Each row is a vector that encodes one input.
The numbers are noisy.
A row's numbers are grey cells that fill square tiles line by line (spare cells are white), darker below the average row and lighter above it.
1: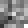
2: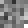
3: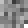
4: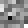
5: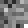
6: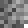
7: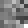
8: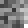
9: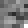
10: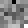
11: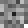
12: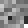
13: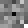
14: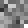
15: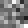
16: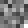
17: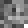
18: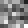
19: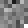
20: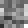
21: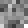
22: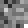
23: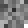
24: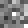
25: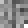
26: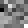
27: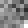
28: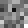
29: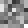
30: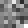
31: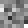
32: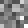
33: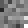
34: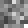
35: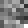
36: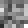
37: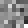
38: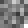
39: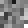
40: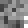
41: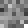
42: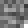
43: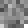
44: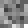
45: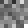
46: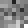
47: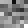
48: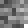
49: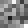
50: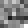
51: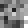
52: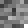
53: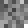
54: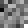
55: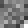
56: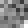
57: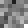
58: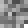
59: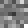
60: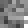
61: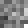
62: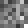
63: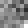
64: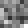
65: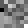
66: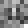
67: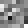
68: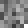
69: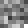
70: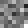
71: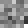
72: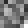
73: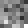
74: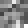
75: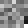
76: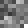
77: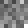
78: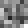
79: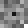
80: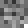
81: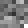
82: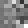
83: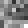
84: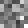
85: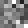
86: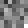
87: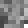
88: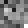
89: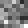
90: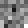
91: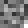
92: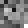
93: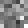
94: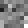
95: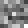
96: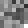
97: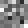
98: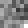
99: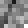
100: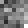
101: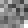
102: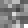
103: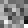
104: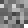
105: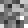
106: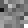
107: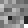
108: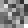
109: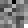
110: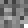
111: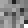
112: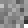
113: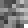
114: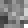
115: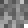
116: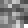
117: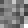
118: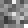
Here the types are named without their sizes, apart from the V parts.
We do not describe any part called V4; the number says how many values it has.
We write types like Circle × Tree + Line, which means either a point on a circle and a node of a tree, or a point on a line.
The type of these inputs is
(Line + Tree) × V4.
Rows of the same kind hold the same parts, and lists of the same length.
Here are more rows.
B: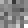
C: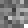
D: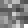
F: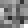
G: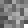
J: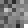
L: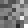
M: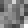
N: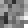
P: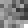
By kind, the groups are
B, D, F, G, N, P
C, J, L, M

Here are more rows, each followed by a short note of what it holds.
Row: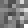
a node of a tree and a value of V4
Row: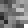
a node of a tree and a value of V4
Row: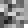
a point on a line and a value of V4
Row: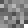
a node of a tree and a value of V4
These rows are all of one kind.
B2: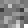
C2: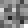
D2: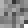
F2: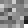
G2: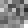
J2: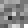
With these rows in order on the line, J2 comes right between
C2 and F2.
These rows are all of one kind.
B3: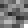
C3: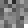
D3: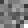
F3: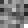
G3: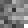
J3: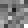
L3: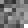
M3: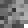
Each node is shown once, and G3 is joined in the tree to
F3 and M3.
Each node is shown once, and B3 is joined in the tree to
J3, L3 and M3.
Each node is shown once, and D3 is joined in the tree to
J3.
